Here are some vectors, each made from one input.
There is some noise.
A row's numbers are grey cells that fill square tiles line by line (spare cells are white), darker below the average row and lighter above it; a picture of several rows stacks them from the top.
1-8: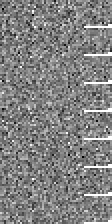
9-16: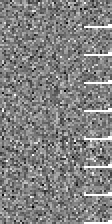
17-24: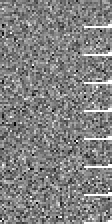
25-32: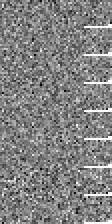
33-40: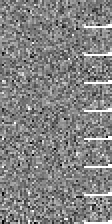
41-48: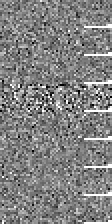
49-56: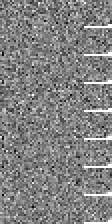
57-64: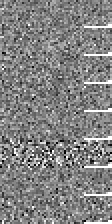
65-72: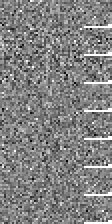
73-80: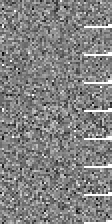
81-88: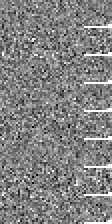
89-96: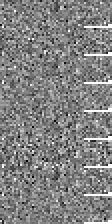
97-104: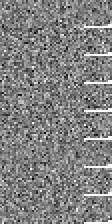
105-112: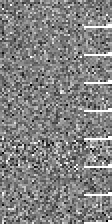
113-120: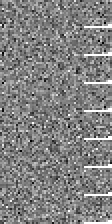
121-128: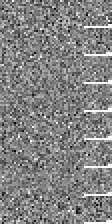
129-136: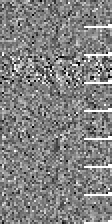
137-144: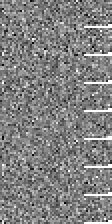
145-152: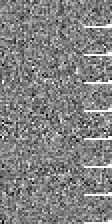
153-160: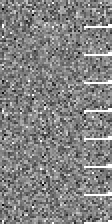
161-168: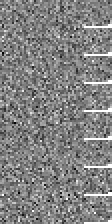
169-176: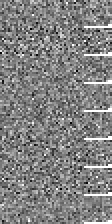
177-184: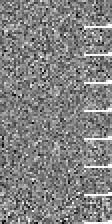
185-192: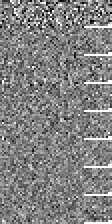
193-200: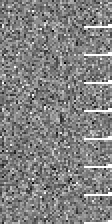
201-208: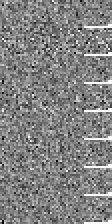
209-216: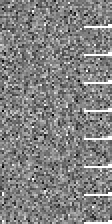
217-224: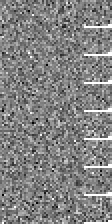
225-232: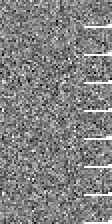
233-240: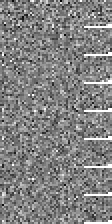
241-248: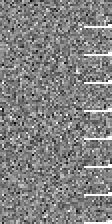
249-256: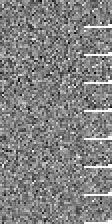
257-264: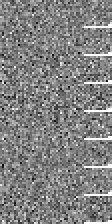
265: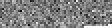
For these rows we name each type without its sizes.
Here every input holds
either a point on a circle and a true/false value, or a fixed value.
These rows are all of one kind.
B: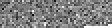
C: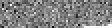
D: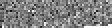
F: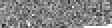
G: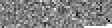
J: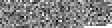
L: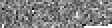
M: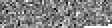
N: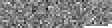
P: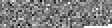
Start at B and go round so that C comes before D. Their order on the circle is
B, C, G, P, J, F, M, N, L, D.
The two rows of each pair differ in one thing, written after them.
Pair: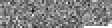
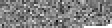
the place on the circle
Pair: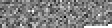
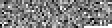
the place on the circle
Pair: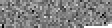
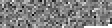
the true/false value
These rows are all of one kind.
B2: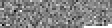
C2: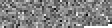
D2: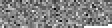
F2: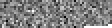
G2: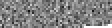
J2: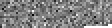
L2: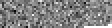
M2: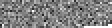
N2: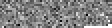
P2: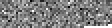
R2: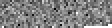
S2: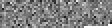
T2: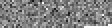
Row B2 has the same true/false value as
G2 and L2.
